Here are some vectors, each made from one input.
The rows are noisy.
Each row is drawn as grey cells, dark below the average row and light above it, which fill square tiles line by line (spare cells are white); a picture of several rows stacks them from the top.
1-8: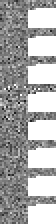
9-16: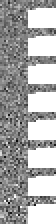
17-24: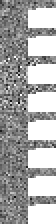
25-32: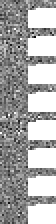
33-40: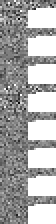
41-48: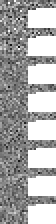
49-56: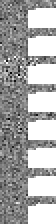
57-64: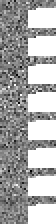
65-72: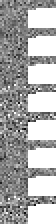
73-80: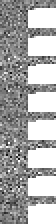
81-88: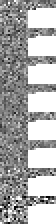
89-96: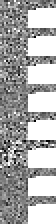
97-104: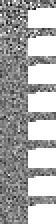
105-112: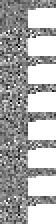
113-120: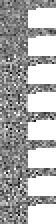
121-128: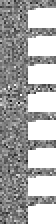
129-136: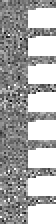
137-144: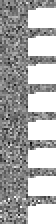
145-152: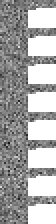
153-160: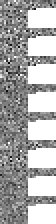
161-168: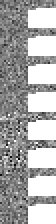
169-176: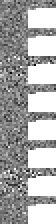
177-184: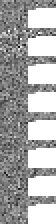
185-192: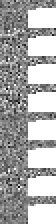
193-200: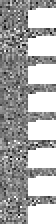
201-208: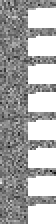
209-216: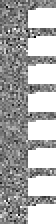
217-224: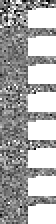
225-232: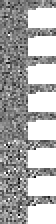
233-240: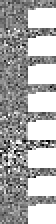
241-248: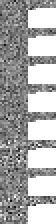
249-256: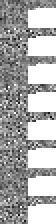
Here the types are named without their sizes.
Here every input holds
a list of items, each a point on a line and a true/false value.
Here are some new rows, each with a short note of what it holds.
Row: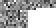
a list of one item
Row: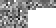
a list of one item
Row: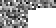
a list of one item
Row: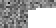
a list of two items
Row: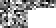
the empty list
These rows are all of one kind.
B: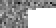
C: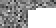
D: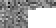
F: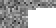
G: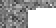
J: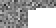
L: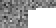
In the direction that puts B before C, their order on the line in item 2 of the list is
B, L, D, J, G, C, F.
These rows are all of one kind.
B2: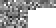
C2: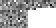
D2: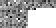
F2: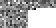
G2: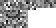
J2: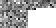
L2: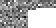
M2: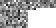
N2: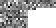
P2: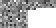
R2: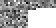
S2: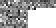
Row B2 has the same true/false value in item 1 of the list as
L2 and R2.
